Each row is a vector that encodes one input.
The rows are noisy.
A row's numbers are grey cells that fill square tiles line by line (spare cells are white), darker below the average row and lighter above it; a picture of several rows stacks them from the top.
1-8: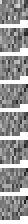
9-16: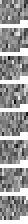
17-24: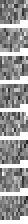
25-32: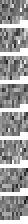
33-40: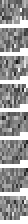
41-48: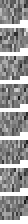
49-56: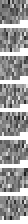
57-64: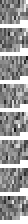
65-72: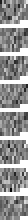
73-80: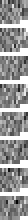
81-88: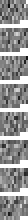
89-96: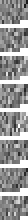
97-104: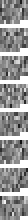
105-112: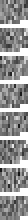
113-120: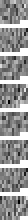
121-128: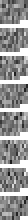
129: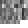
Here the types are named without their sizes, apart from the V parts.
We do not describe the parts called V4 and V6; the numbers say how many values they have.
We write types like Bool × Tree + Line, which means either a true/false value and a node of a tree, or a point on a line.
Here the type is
Bool × (Tree + Unit) × V4 × V6.
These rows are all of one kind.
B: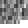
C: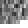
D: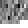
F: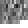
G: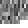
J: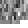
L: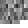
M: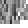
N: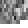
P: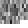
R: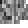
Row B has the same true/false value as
N and R.
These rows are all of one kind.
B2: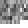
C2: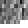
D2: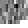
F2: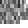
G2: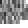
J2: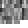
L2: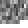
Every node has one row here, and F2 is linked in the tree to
G2.
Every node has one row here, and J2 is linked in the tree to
C2.
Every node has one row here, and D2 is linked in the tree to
L2.
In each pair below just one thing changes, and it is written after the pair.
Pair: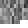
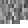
the true/false value
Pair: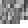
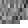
the value of V4
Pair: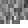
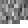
the value of V6
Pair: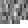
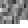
the true/false value
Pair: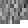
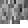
the value of V6
